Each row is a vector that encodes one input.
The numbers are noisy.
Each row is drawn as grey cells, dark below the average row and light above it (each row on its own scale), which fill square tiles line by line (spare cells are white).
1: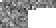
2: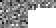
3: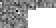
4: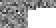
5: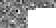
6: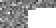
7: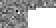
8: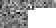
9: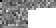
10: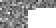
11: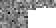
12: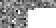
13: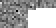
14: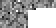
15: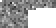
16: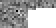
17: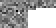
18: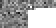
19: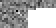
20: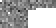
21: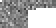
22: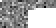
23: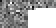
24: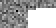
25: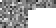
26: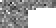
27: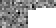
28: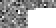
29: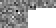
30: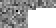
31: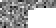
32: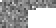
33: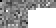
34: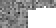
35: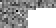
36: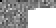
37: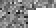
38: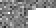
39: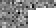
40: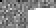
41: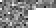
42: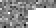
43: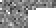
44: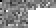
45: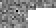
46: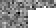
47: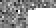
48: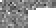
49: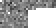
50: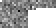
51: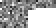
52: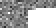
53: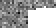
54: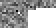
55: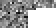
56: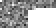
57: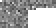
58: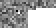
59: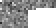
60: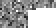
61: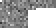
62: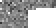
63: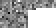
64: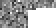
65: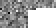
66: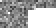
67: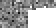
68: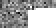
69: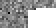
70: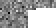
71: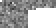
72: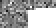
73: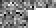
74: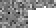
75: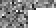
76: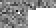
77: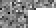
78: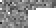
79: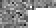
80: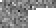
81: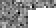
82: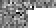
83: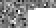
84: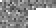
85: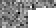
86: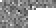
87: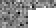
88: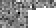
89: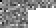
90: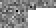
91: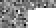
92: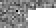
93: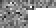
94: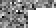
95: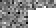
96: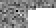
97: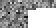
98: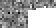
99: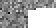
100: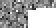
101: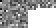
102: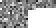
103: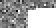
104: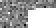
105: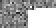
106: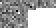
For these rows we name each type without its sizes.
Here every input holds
a label, together with either a label, or four true/false values.
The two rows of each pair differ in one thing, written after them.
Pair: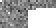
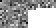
the label
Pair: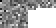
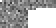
the label
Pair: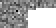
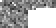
the label
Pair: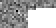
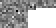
one of the four true/false values
